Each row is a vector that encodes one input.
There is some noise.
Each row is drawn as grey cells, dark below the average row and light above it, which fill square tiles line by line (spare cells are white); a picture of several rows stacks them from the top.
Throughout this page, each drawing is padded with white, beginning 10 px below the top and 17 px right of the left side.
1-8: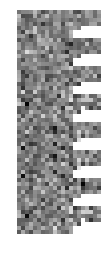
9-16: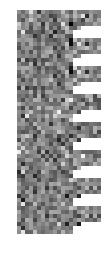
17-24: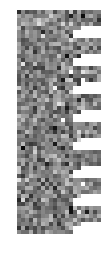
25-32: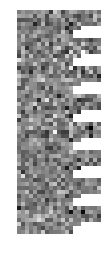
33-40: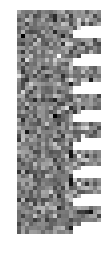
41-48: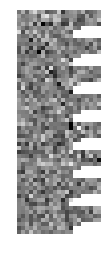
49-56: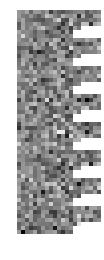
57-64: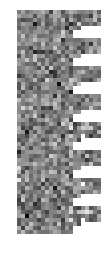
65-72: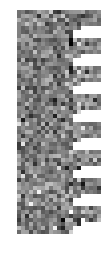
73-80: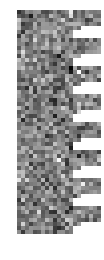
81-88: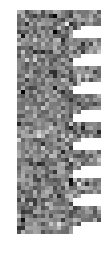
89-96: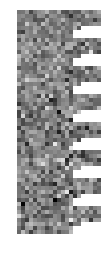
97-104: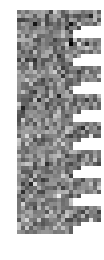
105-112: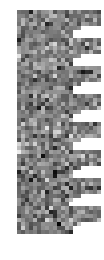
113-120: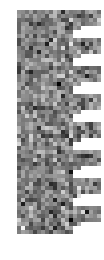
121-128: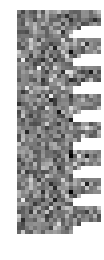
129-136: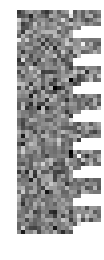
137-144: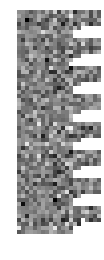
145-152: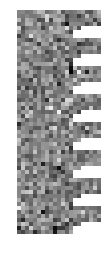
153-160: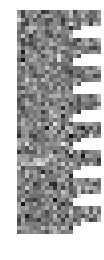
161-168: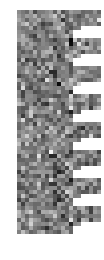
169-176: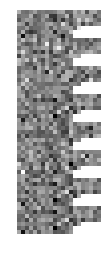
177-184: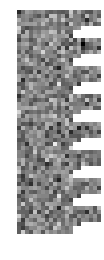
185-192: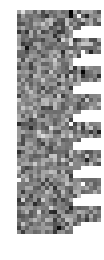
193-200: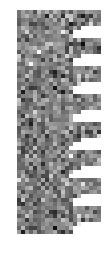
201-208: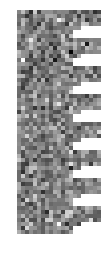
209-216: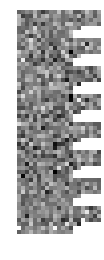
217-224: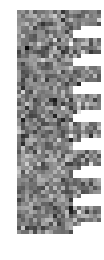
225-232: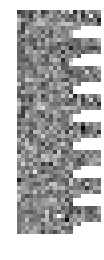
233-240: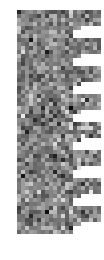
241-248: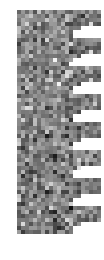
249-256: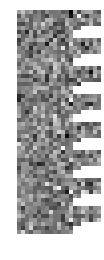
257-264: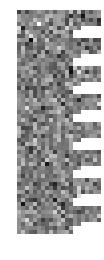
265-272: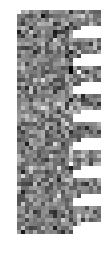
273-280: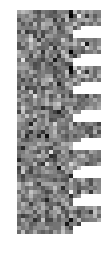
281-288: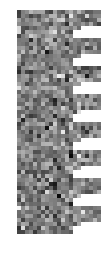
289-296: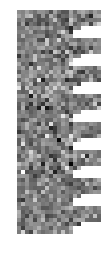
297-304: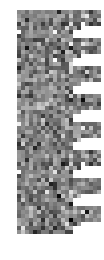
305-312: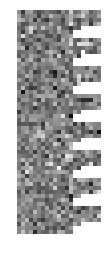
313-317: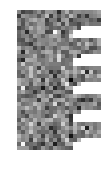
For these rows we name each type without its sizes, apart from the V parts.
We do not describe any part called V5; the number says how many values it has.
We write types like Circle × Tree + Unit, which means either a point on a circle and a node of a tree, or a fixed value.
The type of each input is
Bool × V5 + Label × Tree.
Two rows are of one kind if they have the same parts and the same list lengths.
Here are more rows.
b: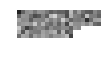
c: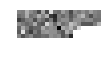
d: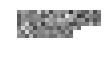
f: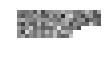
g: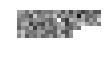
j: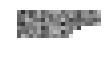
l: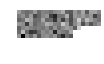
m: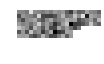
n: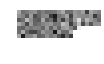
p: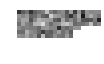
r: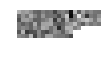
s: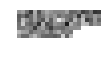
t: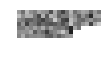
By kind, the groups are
b, d, f, g, j, p, s, t
c, l, m, n, r

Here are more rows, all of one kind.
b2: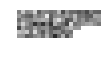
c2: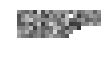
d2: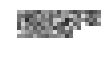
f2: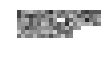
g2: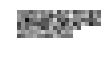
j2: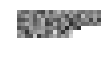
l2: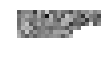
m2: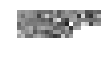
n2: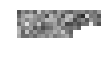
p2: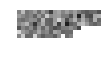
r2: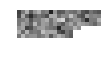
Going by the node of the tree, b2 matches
d2, f2, m2 and p2.
